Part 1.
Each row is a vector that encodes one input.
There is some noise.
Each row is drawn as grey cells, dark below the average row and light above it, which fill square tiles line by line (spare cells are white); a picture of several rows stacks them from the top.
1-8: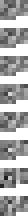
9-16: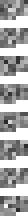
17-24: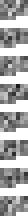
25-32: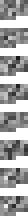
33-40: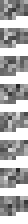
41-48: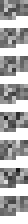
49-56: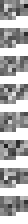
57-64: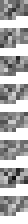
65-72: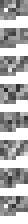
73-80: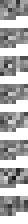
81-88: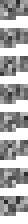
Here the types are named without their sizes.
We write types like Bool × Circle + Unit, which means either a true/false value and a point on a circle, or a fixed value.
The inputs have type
Bool × Bool × Bool + Circle.
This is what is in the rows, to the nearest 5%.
About 50% of them hold a point on a circle. The rest hold three true/false values.
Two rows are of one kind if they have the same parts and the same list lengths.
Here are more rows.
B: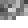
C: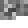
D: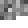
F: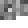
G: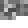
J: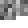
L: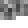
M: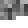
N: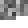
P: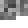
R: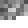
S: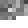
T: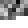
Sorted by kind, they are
B, D, F, J, N, P, R, S
C, G, L, M, T

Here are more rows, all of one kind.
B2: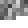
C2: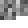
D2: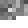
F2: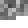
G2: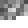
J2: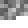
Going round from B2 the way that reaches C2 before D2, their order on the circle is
B2, C2, F2, J2, G2, D2.
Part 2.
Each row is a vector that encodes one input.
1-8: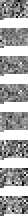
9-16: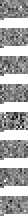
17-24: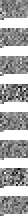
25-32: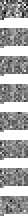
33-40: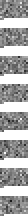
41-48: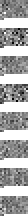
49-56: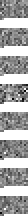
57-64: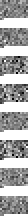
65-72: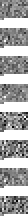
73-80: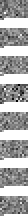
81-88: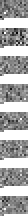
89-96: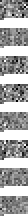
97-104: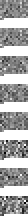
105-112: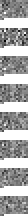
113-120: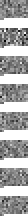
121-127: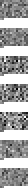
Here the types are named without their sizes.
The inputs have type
Bool × Bool × Bool × Bool + Circle.
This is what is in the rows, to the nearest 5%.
About 25% of them hold a point on a circle. The rest hold four true/false values.
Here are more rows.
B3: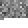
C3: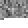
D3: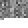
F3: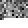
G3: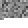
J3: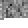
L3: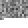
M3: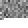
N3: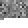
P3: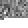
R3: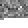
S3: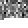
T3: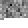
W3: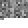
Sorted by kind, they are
B3, C3, D3, G3, J3, L3, M3, N3, P3, R3, T3, W3
F3, S3

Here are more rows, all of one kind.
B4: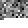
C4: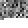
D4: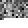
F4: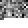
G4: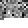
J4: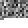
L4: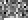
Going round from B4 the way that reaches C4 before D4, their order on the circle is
B4, C4, J4, L4, G4, F4, D4.
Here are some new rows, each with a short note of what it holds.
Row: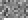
four true/false values
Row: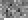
four true/false values
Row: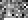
a point on a circle
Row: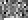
a point on a circle
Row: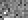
four true/false values
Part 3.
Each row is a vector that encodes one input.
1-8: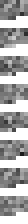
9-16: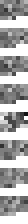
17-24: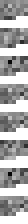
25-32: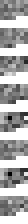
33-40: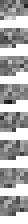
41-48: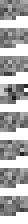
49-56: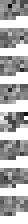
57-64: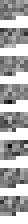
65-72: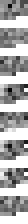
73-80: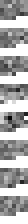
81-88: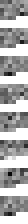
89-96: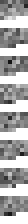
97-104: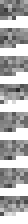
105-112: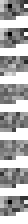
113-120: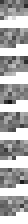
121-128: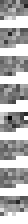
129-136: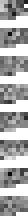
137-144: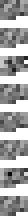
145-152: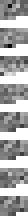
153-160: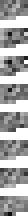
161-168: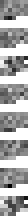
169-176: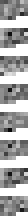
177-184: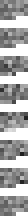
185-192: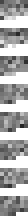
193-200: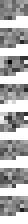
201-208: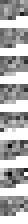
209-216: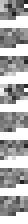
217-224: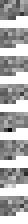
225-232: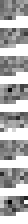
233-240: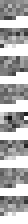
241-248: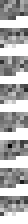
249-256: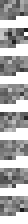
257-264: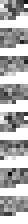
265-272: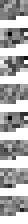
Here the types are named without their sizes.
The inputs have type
Bool × Bool × Bool × Bool + Line.
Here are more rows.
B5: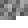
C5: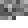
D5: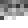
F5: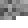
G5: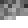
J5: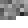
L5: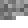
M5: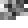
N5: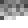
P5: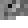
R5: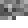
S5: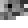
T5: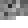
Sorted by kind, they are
B5, C5, F5, J5, L5, R5
D5, G5, M5, N5, P5, S5, T5

